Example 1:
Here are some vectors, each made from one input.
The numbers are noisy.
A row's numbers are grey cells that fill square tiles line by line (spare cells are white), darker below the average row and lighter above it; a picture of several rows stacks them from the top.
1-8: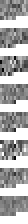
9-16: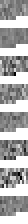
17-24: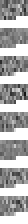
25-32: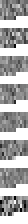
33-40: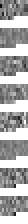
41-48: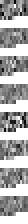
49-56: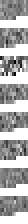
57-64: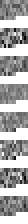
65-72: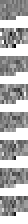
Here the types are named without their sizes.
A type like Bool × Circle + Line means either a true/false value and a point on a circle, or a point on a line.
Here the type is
(Bool × Bool × Bool + Unit) × Line.
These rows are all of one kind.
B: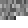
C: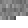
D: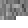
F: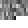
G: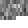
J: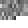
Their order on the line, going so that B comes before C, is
B, C, G, D, J, F.
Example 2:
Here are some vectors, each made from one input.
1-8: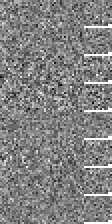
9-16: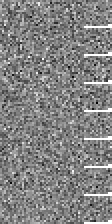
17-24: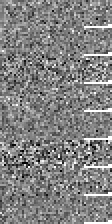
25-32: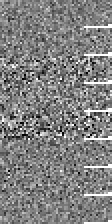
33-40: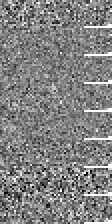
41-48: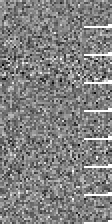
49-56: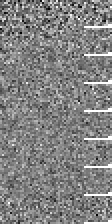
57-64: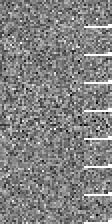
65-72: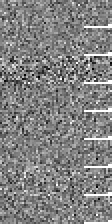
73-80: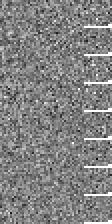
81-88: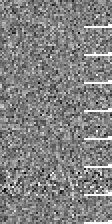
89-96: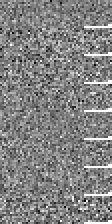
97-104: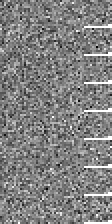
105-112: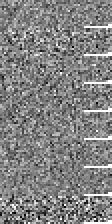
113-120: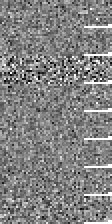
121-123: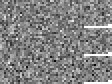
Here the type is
List2(Circle15).
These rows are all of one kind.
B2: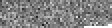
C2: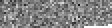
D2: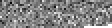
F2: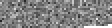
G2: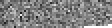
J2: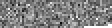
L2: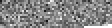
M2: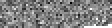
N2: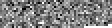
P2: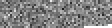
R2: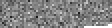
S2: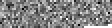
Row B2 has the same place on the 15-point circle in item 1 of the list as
D2, J2, M2 and R2.
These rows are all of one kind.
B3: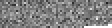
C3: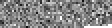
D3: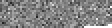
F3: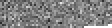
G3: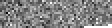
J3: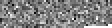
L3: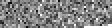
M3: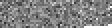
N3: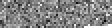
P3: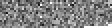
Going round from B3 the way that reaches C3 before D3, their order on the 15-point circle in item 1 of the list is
B3, F3, M3, C3, G3, D3, P3, L3, N3, J3.
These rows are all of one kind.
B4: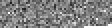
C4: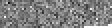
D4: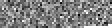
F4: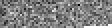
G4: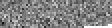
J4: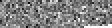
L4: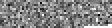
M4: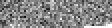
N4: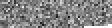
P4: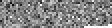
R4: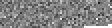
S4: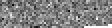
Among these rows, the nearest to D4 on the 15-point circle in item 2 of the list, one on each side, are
J4 and L4.
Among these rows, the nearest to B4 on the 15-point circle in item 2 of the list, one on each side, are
F4 and N4.
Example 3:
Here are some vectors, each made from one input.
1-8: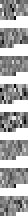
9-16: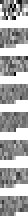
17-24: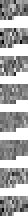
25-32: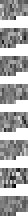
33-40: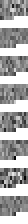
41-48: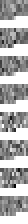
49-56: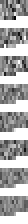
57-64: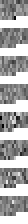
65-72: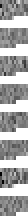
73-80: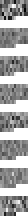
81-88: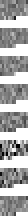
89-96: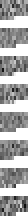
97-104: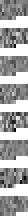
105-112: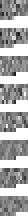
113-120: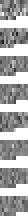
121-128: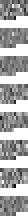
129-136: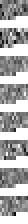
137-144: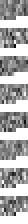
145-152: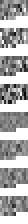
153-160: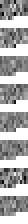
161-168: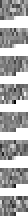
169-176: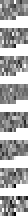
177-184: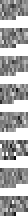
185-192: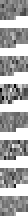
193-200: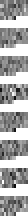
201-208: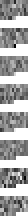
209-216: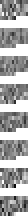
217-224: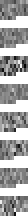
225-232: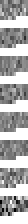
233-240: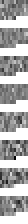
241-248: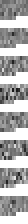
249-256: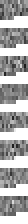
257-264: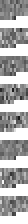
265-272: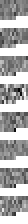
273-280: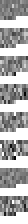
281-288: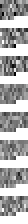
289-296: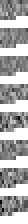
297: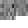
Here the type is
Bool × Bool × Bool + Circle11.
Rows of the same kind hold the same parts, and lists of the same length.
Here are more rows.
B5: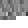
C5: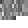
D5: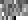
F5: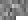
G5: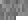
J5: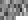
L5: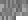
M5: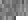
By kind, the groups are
B5
C5, D5, F5, G5, J5, L5, M5

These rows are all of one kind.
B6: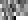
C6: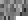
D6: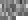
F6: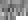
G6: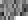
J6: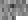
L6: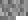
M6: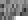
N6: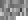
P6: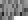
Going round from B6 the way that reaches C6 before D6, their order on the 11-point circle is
B6, J6, G6, C6, M6, P6, D6, L6, N6, F6.
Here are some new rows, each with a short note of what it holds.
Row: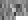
three true/false values
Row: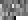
three true/false values
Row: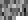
three true/false values
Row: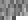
three true/false values
